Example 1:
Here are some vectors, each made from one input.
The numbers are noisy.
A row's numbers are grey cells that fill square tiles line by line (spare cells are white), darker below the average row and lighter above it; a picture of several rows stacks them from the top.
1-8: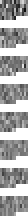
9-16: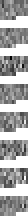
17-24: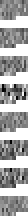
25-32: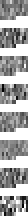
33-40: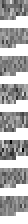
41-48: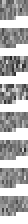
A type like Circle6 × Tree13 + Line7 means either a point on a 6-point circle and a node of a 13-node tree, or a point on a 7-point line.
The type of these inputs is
Circle8 + Unit.
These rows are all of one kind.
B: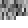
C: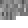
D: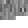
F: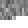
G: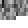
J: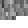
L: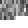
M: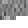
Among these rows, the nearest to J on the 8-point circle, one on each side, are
G and L.
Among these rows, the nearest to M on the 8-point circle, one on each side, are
D and L.
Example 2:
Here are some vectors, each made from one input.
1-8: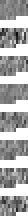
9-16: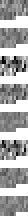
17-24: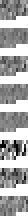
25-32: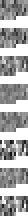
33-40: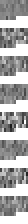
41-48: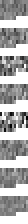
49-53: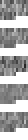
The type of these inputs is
Circle8 + Unit.
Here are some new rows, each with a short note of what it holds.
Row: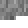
a point on an 8-point circle
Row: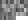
a fixed value
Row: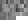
a fixed value
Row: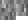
a point on an 8-point circle
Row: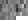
a fixed value
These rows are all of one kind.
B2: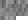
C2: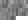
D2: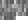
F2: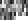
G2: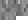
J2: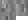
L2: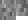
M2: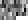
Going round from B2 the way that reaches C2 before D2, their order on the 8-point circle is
B2, L2, J2, C2, D2, M2, F2, G2.
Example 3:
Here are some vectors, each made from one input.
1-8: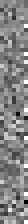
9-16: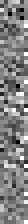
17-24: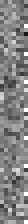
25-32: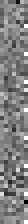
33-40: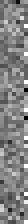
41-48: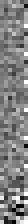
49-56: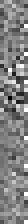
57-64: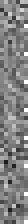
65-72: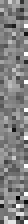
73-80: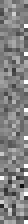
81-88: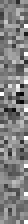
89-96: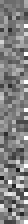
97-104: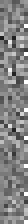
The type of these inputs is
Line18.
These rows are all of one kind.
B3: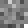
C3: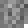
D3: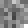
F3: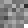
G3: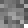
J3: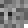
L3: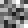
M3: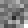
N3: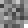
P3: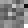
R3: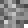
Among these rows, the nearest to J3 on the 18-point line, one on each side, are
C3 and G3.
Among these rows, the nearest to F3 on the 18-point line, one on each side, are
B3 and P3.
